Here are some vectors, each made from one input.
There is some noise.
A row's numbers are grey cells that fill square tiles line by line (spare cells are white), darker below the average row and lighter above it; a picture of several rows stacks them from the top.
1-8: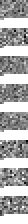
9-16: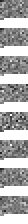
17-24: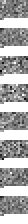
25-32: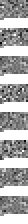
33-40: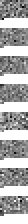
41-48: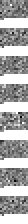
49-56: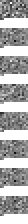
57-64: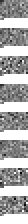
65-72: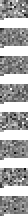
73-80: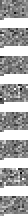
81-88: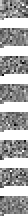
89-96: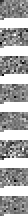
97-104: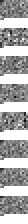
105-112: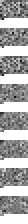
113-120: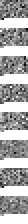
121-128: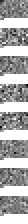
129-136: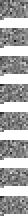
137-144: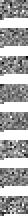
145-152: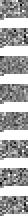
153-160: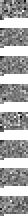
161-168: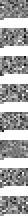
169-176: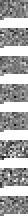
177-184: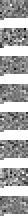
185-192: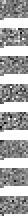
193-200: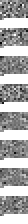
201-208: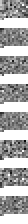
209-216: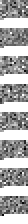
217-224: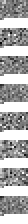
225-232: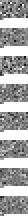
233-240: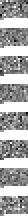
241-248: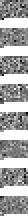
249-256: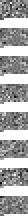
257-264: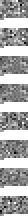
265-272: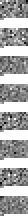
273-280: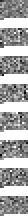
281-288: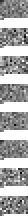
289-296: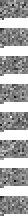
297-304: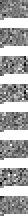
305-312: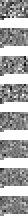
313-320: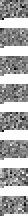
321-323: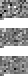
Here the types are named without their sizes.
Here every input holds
either a point on a circle, or a fixed value, or a node of a tree.
